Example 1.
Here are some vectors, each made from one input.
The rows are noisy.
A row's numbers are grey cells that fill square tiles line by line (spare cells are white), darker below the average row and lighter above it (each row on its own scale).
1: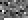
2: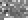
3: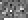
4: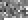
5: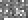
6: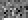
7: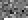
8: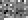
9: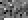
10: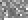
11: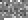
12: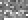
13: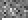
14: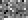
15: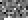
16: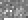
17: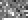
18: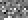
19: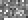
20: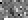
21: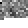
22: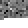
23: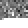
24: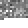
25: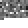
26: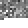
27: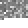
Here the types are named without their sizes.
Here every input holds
a point on a line.
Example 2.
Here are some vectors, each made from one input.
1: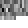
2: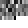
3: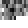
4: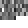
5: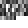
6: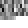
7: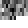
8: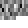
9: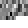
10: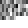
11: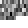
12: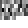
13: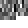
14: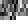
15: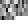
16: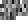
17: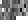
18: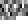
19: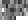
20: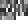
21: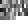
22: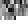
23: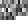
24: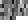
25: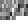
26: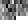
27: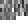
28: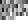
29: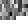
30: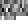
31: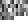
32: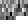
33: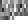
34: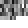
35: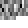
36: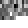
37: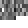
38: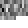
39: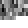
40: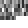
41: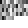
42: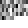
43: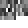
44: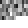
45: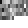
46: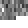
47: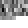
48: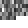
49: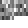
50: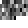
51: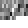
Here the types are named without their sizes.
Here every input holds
a point on a line.
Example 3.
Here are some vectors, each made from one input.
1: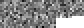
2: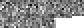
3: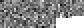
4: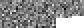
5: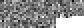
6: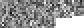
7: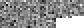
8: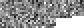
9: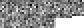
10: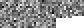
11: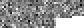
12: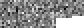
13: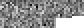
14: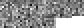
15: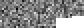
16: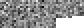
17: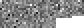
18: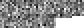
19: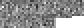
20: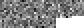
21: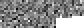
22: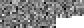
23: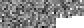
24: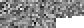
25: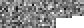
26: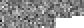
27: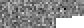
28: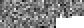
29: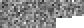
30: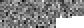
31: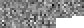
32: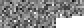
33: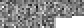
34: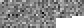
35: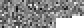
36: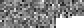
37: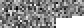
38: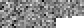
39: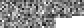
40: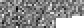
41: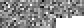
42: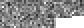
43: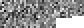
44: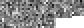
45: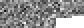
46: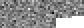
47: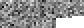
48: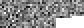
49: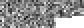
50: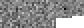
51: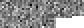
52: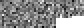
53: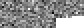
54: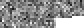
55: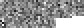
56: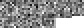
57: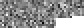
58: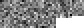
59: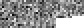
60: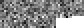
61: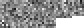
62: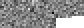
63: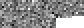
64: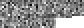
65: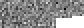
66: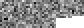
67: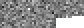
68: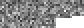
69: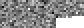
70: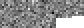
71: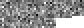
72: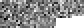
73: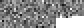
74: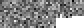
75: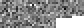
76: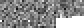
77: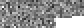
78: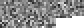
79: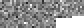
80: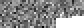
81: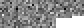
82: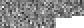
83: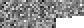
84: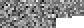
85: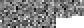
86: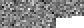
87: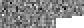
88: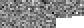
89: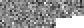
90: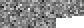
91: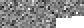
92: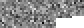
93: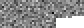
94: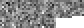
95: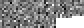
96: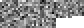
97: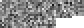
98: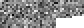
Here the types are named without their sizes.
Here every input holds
a node of a tree.
